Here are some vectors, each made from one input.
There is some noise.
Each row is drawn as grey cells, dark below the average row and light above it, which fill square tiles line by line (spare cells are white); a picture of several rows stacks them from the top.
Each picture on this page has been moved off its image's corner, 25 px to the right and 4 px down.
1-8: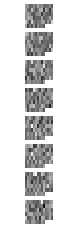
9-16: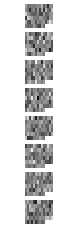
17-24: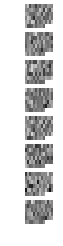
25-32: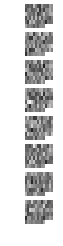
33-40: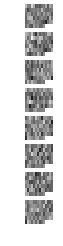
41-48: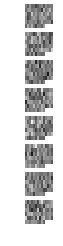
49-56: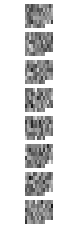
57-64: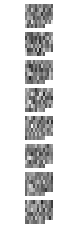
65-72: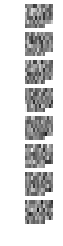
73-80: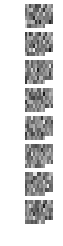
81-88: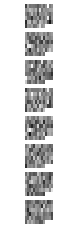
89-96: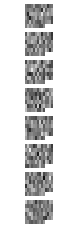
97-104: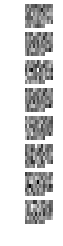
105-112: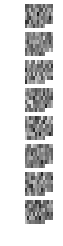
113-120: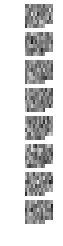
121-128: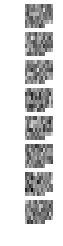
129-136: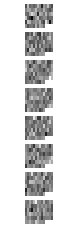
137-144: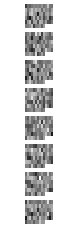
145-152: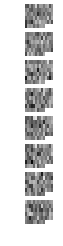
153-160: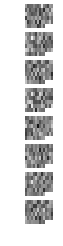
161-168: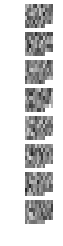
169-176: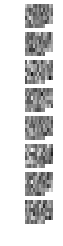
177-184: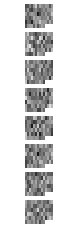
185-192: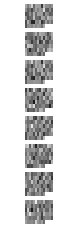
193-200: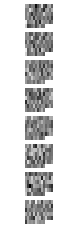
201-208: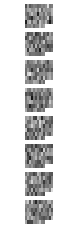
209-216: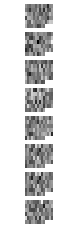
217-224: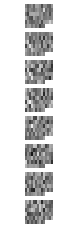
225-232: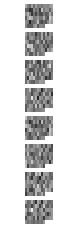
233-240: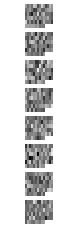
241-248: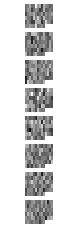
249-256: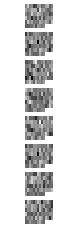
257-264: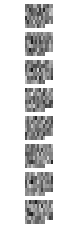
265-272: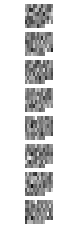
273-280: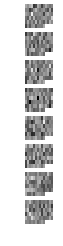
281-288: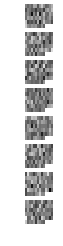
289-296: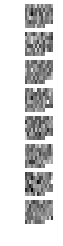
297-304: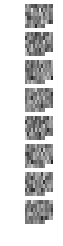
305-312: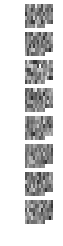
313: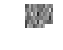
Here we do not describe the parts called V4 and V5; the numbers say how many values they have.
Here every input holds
a true/false value and a value of V5, together with either a point on a 10-point circle, or a value of V4.
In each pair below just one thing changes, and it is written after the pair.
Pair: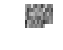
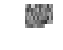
the true/false value
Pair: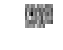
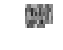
the value of V5
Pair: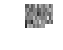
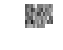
the place on the 10-point circle
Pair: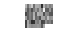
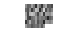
the place on the 10-point circle
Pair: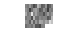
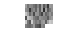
the true/false value
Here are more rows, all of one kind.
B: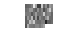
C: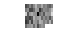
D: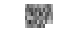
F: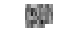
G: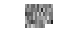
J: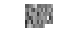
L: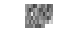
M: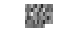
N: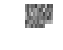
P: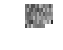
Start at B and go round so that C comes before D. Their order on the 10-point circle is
B, N, M, L, C, P, D, G, F, J.
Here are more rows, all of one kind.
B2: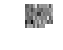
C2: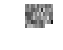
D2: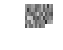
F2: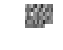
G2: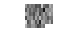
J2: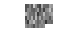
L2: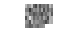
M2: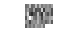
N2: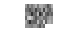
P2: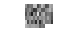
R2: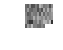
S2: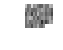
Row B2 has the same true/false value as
C2, F2 and R2.
